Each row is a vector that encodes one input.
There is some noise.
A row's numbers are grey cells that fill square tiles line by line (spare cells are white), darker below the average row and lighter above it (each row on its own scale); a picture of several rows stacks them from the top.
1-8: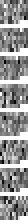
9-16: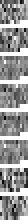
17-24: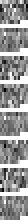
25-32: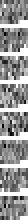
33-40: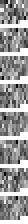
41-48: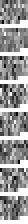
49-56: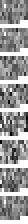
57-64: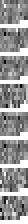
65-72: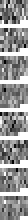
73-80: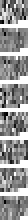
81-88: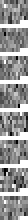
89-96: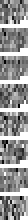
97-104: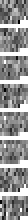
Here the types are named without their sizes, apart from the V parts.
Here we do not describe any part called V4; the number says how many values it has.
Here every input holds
a list of items, each a true/false value and a value of V4.
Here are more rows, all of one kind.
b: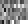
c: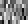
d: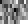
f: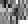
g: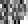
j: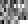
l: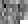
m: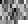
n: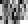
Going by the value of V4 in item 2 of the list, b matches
c, l and m.
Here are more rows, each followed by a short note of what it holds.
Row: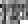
the empty list
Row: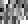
a list of one item
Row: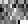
a list of one item
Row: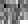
a list of two items
